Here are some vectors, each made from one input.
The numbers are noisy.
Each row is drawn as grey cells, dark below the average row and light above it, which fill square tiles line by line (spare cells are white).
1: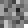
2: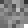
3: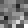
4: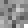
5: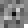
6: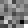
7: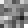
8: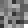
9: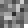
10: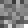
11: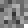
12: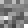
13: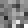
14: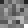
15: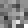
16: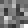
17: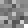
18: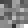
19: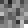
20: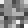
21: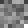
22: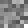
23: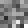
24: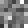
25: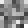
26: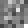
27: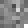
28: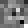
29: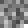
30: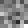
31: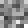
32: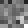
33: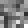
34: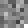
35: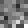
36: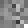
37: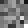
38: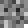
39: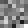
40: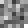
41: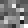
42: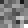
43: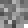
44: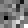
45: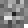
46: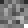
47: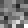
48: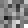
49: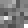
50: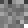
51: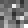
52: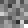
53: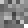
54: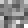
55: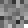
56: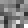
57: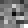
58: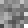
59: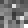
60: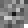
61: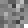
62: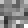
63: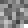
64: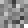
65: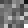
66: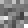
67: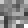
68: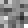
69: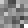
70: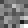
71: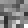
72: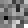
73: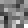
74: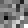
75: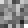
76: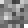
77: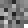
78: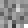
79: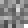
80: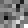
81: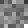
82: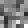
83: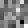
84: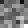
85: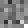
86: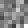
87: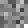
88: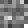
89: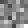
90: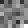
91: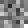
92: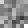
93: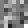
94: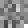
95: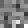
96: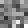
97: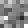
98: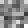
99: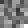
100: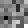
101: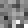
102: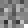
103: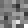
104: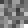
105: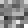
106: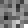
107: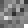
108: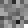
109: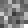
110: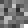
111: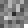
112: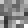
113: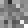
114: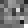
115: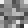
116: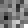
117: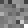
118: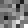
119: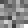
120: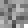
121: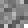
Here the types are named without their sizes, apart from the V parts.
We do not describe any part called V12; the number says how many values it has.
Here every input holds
a value of V12, together with a list of points on a circle.
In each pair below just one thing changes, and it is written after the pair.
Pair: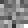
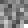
the place on the circle in item 1 of the list
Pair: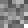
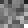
the value of V12
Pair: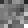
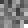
the value of V12
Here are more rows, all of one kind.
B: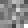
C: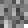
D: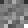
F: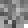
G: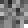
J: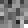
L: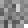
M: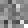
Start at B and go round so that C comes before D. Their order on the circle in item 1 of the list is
B, L, M, J, G, C, D, F.
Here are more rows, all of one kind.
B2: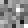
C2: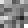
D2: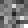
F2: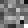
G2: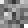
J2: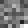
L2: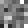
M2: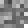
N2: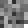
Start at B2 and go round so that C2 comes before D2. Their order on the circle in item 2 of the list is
B2, M2, N2, J2, C2, L2, D2, F2, G2.
